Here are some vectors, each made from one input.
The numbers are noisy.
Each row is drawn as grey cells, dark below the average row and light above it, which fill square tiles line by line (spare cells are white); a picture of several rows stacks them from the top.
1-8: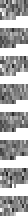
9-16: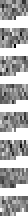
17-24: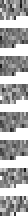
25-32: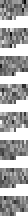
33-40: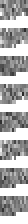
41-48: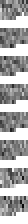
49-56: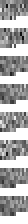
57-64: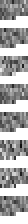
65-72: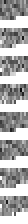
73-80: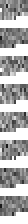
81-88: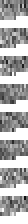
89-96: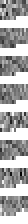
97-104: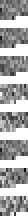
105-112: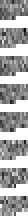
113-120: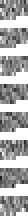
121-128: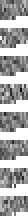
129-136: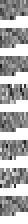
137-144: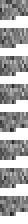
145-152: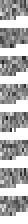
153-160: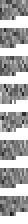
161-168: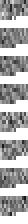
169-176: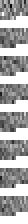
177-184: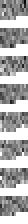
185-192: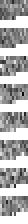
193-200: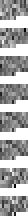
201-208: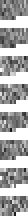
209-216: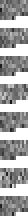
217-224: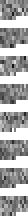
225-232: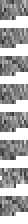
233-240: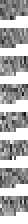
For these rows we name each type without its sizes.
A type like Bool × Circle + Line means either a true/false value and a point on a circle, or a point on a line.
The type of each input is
Bool × Bool × Bool × (Tree × Tree + Unit).
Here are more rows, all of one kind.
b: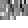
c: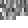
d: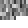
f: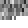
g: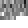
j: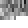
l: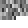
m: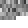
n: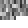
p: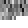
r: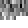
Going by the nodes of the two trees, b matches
d, l, n and p.
